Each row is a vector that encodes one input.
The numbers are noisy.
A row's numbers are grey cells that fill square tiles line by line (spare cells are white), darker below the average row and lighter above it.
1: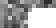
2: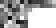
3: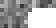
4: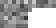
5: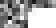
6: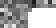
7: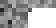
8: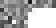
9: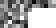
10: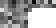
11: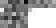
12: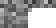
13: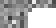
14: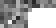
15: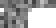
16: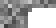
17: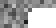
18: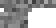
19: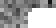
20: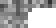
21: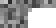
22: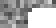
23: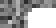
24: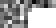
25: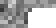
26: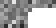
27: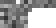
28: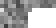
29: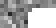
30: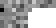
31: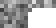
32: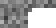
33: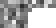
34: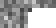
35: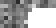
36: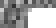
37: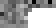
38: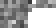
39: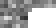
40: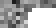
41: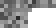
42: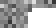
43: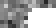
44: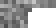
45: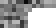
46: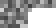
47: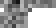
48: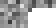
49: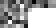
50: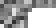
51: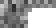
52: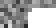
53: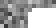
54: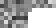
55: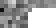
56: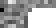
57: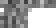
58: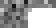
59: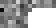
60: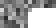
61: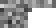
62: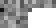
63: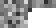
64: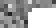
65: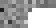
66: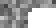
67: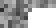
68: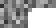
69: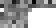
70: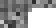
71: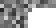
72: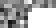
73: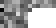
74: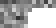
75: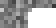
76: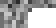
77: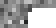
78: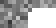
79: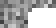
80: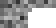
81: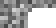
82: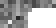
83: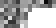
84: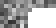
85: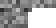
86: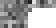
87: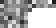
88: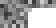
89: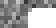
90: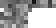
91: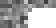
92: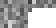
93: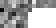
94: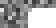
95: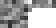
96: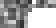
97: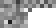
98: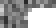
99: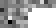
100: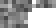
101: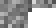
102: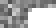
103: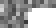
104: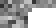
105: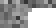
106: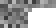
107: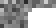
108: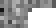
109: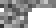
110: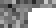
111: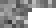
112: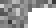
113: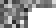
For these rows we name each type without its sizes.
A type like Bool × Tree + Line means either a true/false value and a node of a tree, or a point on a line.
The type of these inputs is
(Bool × Bool × Bool + Unit) × Tree × Tree + Unit.
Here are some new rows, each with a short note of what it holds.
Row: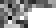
a fixed value
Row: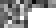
a fixed value
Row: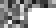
a fixed value
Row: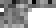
a node of each of two trees
